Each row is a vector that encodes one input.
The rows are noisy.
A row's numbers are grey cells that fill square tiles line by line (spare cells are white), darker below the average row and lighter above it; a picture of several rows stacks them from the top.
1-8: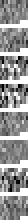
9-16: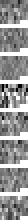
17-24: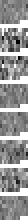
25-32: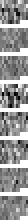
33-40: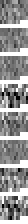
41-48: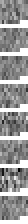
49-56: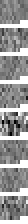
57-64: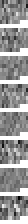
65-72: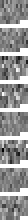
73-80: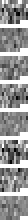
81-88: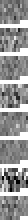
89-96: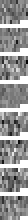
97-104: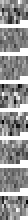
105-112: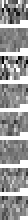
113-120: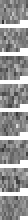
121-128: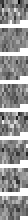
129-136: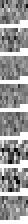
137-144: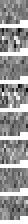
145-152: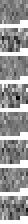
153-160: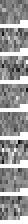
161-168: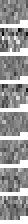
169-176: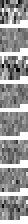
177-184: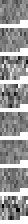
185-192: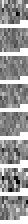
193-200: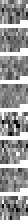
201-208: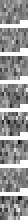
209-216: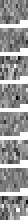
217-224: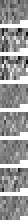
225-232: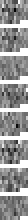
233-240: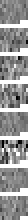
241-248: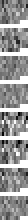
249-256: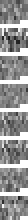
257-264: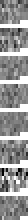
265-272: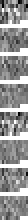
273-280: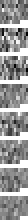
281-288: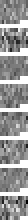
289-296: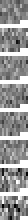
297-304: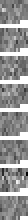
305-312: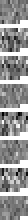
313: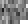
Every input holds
a node of a 12-node tree, together with either a point on a 5-point line, or a point on an 11-point line and a true/false value.
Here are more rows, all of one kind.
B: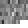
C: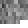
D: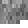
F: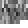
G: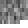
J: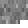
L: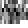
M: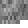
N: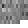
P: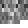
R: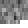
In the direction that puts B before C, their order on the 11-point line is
N, P, D, M, F, L, G, R, J, B, C.
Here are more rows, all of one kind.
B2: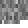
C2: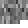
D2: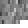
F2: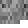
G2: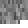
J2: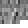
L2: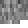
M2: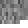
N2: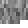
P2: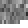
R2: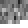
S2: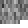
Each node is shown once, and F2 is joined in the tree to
S2.
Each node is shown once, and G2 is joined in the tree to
R2.
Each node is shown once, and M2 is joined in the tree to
L2, N2, P2 and S2.
